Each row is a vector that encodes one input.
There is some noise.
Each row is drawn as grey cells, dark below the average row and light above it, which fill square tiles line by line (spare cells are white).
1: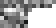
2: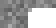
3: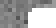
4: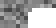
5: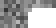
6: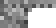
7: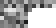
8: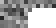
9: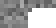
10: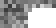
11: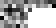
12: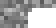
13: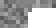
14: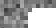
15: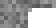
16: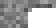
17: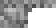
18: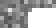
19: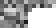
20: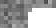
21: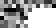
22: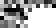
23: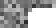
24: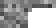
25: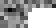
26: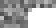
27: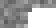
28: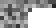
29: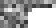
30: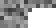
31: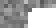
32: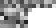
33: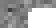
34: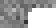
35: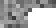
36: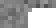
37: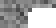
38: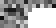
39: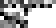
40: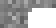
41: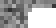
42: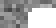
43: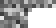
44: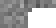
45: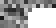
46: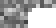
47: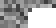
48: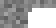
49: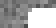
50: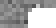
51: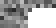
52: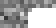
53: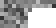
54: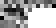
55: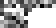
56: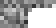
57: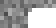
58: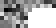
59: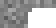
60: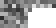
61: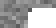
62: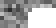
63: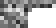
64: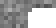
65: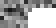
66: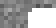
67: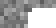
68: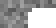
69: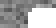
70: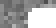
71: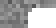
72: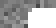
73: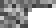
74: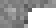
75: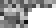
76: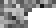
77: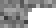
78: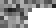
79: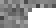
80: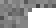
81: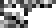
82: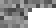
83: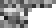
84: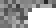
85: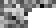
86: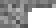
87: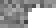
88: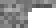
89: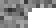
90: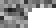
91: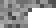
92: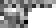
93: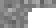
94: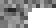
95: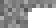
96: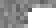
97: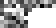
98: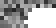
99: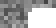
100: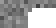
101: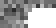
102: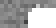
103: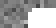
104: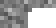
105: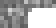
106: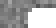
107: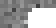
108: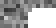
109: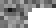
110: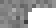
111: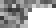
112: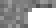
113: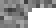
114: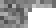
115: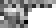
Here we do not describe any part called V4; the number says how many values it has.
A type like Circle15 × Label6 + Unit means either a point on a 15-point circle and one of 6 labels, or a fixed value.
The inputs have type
List2(Circle6 × V4).
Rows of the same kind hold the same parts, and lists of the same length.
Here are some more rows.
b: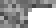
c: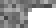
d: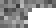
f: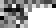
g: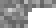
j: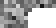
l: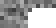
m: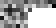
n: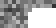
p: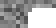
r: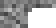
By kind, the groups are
b, c, d, l, r
f, g, n, p
j, m

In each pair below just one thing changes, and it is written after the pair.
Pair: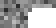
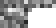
the place on the 6-point circle in item 1 of the list
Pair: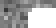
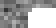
the place on the 6-point circle in item 2 of the list
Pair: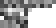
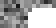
the place on the 6-point circle in item 1 of the list
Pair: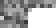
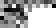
the value of V4 in item 1 of the list
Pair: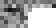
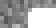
the value of V4 in item 1 of the list
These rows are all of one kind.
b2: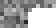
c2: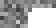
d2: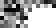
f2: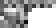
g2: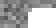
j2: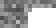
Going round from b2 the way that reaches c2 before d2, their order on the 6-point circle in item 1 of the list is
b2, g2, j2, c2, d2, f2.
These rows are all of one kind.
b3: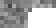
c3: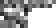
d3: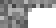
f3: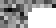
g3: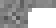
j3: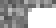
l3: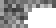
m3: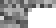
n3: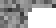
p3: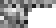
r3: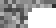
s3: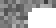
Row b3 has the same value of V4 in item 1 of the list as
g3 and p3.
